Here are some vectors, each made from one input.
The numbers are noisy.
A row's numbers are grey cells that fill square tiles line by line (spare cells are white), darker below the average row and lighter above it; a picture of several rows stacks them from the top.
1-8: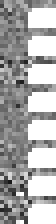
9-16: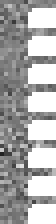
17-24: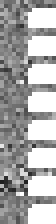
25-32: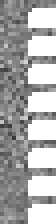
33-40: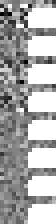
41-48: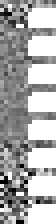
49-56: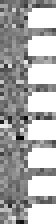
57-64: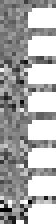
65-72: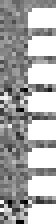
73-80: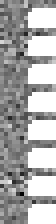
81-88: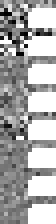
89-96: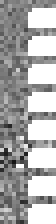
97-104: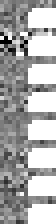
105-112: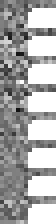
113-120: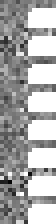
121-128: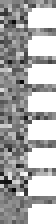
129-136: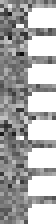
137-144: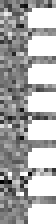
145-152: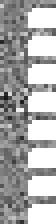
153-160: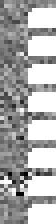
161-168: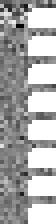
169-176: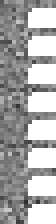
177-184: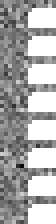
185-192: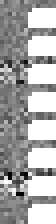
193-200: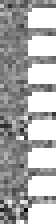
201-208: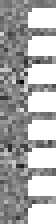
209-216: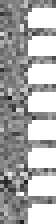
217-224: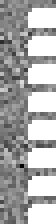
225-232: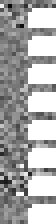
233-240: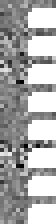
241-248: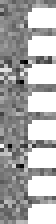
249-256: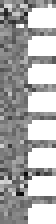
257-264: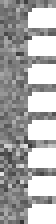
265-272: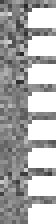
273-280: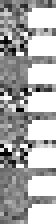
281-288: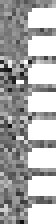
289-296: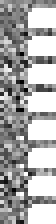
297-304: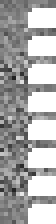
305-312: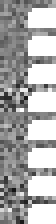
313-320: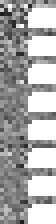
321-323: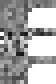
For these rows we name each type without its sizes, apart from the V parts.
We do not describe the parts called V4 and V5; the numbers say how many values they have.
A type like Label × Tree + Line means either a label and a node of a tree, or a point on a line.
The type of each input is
Circle × Circle + (Tree + V5) × V4.
